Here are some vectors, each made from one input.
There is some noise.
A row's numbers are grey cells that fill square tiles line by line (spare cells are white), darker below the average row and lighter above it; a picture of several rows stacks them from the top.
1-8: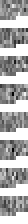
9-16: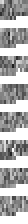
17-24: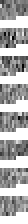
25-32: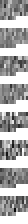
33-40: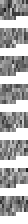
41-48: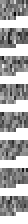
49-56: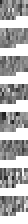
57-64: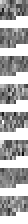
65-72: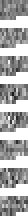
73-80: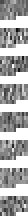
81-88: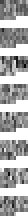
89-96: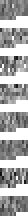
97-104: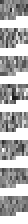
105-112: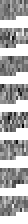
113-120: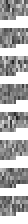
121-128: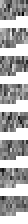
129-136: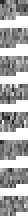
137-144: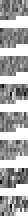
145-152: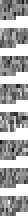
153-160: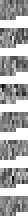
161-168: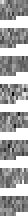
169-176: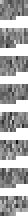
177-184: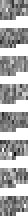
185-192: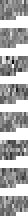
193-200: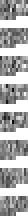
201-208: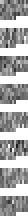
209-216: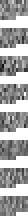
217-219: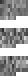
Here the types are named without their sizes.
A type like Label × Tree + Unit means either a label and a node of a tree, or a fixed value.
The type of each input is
(Bool × Bool × Bool + Label) × Label.
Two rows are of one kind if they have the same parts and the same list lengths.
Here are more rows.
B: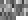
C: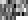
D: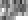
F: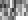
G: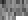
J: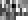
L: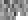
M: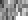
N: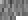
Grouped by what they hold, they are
B, C, G, N
D, F, J, L, M

